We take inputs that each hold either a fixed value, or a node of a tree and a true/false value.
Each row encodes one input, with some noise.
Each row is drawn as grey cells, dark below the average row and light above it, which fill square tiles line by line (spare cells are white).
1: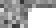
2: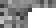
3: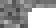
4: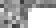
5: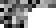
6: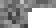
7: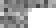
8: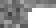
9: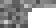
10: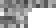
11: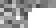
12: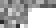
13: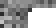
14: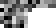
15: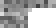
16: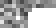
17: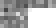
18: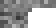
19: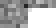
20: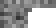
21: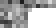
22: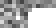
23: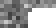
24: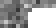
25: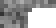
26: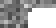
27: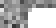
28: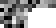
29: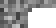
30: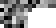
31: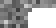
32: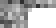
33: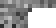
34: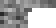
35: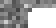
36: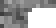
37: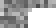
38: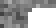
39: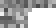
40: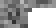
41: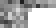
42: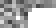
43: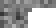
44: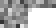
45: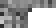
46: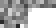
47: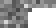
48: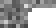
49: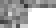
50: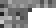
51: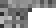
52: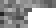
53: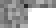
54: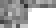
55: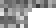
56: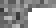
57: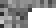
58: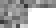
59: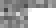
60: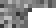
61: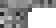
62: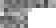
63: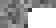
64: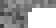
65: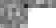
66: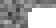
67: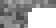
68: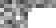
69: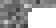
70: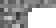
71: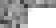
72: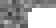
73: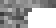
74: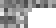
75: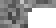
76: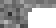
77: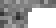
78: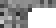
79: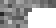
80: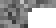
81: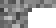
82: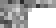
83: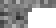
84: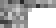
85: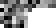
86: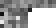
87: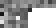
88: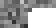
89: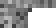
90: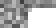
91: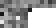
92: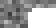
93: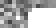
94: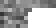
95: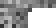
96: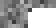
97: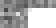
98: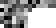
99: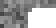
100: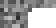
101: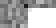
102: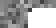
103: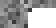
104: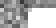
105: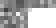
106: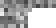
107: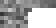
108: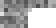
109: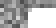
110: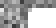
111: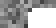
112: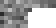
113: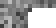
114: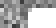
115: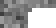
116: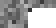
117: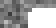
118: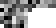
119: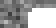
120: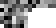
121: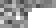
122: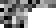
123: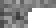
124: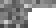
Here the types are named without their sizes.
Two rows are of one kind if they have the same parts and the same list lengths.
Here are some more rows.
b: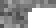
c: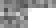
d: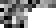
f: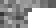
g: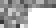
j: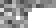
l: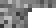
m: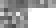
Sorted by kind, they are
b, c, f, g, j, l, m
d

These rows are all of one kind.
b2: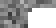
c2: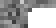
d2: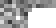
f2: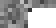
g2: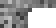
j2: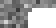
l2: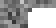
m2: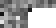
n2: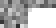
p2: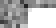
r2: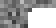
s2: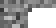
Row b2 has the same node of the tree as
c2, l2 and r2.
